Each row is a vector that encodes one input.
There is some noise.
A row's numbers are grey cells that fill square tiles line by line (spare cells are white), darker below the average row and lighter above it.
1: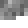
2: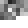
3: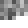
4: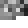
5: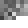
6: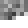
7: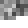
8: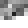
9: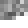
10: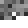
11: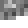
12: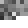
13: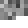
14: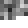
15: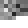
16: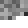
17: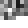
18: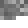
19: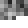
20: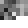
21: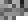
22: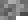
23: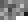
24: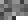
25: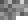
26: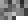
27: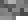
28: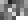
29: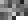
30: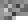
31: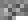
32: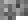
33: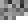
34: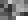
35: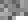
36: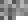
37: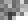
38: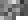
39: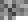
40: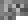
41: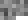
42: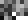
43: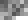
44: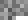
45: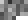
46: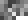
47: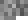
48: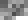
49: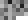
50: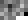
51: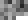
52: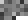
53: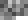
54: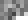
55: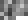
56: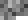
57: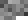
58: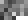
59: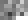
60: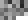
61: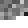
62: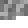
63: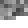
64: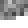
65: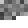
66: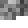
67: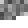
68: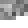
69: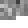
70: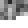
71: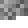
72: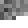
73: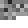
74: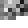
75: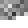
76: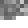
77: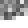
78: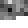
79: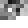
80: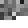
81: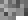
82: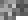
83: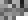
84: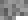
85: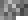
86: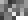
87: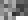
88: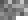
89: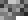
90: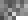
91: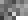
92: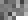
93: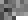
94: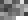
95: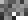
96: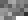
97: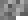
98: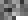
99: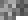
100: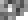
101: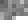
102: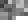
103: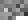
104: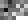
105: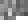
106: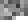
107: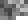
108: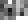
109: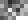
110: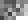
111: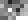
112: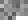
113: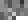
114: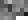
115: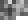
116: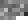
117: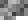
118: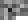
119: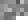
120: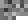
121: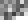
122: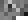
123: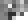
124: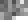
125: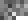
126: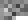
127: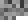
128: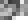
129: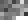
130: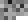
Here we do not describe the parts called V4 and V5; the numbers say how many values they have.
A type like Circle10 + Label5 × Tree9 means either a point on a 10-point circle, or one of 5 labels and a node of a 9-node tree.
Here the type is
(Line6 + V4) × V5 + Line7.
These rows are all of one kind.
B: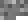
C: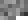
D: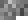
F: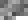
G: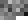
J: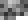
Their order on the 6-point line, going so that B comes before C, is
B, F, D, C, G, J.
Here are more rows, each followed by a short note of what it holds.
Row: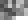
a point on a 6-point line and a value of V5
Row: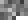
a point on a 7-point line
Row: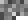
a point on a 7-point line
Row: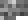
a point on a 6-point line and a value of V5
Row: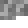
a value of V4 and a value of V5
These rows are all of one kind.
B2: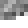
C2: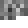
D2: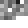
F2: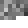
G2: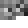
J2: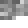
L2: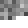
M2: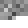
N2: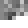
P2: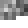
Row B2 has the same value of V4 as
D2, J2 and P2.
